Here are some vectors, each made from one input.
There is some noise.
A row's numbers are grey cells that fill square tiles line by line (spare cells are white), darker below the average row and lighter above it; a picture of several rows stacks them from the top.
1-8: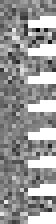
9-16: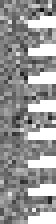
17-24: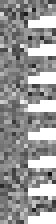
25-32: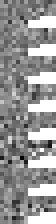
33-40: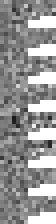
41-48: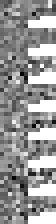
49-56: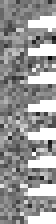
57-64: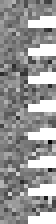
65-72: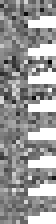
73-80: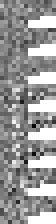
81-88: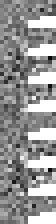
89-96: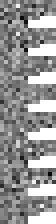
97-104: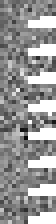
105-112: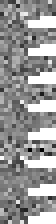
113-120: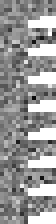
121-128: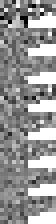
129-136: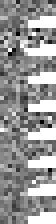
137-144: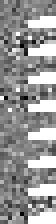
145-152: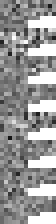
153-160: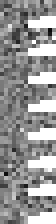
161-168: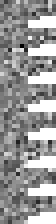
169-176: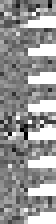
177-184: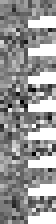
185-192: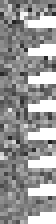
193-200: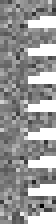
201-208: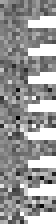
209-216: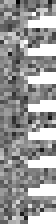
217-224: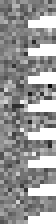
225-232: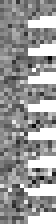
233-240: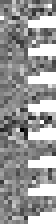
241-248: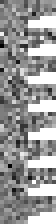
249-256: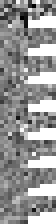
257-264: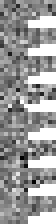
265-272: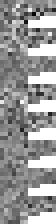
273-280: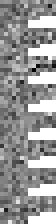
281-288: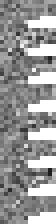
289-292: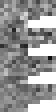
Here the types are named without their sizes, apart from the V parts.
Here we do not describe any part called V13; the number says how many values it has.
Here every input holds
a label, a true/false value and a value of V13.
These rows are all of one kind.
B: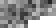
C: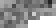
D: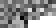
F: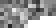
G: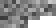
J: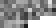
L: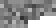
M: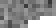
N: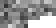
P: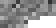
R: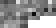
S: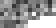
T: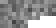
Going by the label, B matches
J and L.
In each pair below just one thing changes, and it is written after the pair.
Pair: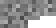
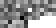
the label
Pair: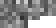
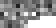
the true/false value
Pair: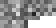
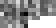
the true/false value
